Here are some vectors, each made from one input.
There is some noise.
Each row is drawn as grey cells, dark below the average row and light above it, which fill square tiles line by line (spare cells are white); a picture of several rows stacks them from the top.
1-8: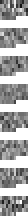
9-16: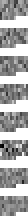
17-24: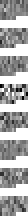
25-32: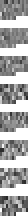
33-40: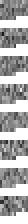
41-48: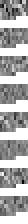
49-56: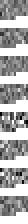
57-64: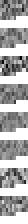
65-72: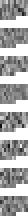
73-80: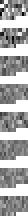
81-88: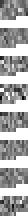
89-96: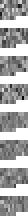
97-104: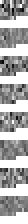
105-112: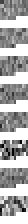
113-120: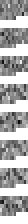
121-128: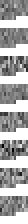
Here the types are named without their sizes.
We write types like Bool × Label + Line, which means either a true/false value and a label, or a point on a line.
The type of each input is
(Circle + List(Line)) × Label.
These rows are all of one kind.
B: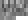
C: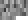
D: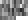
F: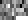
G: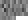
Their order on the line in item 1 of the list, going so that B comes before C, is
F, B, G, D, C.
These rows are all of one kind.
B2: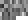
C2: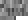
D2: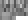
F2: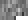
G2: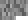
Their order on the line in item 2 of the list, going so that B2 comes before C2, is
B2, D2, G2, F2, C2.
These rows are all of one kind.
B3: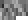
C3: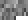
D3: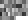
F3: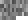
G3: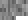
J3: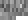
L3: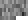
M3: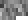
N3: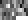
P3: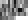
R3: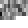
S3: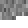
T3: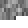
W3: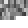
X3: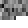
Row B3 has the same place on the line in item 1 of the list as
G3, N3, P3 and W3.
